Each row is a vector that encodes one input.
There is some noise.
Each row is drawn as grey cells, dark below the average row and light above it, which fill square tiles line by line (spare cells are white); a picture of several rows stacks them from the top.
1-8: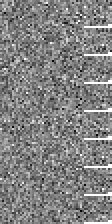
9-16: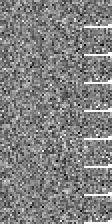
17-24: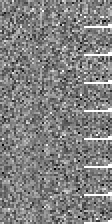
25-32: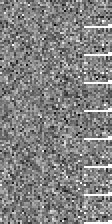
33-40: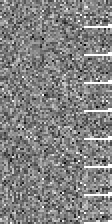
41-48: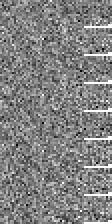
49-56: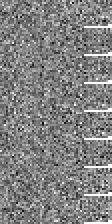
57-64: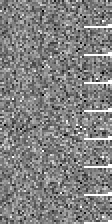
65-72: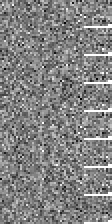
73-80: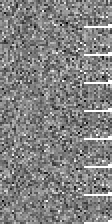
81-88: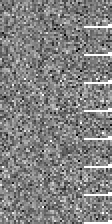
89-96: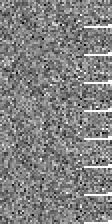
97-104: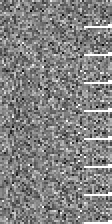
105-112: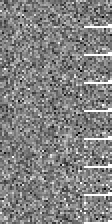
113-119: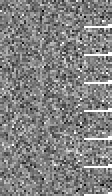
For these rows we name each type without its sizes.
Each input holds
either a fixed value, or three labels, or a point on each of two lines.
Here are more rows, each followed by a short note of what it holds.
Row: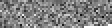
a fixed value
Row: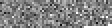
three labels
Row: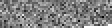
a fixed value
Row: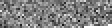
a fixed value
